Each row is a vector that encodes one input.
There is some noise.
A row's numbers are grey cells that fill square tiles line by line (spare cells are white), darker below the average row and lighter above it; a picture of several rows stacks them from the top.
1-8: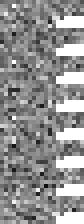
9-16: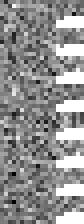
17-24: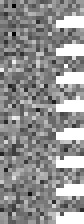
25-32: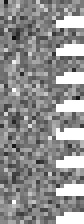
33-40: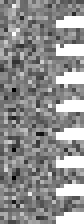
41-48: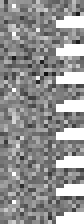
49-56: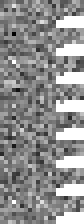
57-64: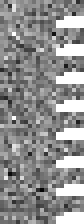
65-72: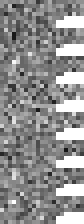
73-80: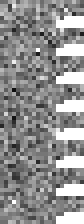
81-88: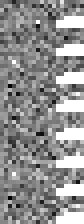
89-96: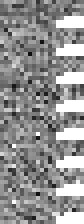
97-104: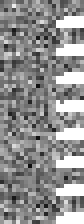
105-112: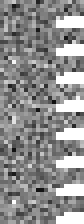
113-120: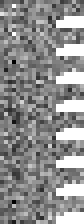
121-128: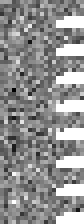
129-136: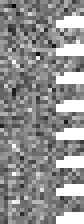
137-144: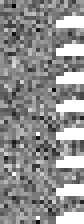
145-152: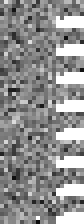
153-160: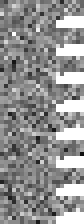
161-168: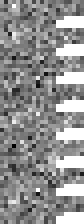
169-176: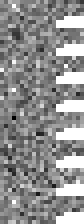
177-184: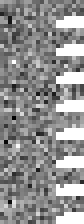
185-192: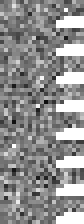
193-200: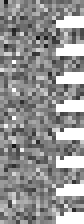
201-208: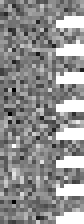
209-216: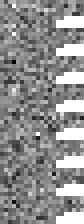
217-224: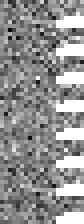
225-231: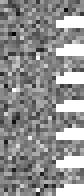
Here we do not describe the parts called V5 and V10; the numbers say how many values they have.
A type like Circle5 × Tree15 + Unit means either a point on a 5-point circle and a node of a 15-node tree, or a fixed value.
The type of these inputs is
Bool × Circle11 × V10 + V5.
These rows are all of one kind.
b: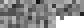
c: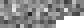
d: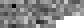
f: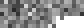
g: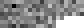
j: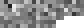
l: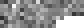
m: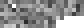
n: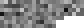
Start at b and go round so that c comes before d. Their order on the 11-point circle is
b, c, j, d, g, l, f, m, n.
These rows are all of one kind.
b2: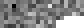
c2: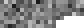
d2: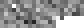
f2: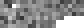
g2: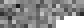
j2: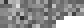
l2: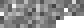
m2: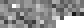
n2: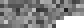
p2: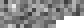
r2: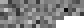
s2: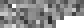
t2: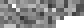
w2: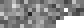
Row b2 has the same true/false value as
c2, g2, n2 and r2.
